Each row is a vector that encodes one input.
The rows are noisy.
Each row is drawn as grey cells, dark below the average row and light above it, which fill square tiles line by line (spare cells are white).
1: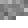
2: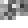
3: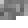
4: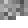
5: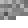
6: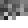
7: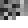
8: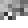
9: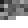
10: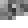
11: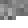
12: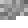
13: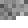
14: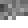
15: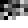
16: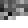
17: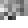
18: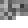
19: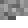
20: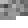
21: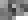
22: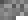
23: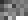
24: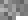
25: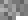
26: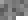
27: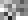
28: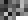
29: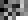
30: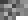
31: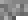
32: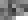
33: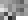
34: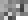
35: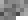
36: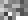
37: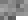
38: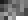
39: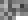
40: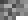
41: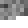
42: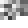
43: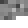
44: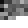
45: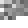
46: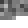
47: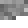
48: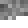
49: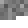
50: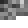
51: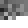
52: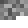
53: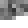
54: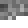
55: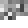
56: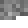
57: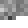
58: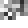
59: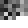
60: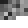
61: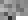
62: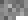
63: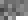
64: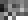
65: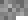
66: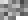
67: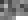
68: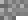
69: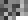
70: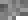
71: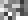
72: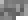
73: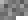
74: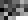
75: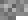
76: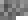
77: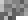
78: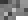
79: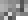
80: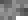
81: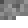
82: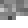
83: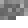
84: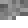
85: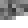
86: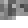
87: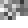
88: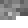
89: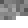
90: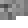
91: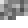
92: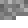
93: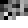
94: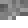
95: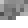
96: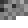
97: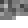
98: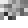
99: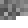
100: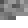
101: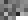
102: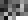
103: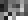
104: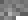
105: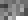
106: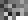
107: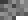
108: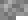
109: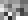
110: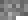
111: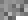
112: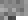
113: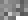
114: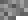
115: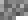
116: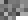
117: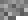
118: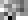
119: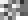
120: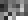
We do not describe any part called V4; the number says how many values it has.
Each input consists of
a value of V4, together with a list of up to three points on a 6-point line.
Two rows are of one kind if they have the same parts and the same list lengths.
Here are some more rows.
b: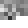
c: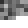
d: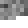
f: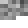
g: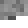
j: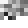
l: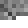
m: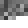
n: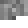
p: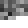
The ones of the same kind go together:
b, j
c, p
d, f, m
g, l, n

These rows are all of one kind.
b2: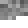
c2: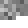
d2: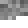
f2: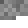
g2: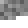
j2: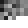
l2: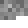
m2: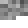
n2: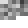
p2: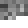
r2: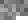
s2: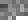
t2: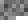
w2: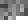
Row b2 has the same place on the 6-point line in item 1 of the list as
d2, j2, m2 and n2.
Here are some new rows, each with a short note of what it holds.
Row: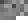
a value of V4, together with a list of two items
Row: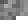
a value of V4, together with a list of three items
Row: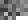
a value of V4, together with a list of three items
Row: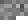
a value of V4, together with a list of three items
